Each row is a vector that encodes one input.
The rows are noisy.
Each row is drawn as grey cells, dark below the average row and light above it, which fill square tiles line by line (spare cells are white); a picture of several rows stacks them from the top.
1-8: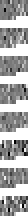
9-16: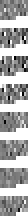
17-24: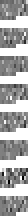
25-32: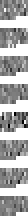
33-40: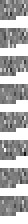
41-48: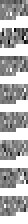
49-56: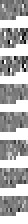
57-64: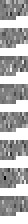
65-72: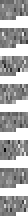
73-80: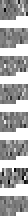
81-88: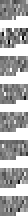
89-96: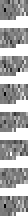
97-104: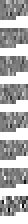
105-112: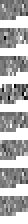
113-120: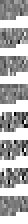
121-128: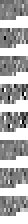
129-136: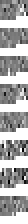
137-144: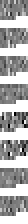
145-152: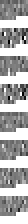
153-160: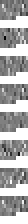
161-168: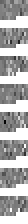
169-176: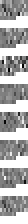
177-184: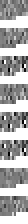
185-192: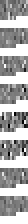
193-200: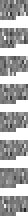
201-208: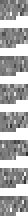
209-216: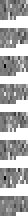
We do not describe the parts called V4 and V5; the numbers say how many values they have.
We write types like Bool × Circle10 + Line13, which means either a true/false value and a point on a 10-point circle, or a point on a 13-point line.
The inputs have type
(Line6 + Line8) × V5 + V4.
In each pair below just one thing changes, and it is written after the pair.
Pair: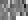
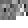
the place on the 8-point line
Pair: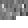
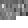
the place on the 8-point line
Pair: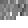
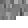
the value of V5
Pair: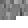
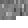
the place on the 8-point line
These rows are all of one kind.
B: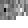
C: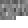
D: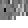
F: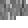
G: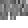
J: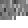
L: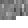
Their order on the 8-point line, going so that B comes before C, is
B, D, J, C, L, F, G.
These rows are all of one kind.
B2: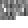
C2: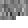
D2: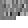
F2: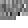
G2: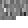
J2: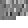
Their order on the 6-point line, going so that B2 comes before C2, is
B2, G2, J2, D2, F2, C2.
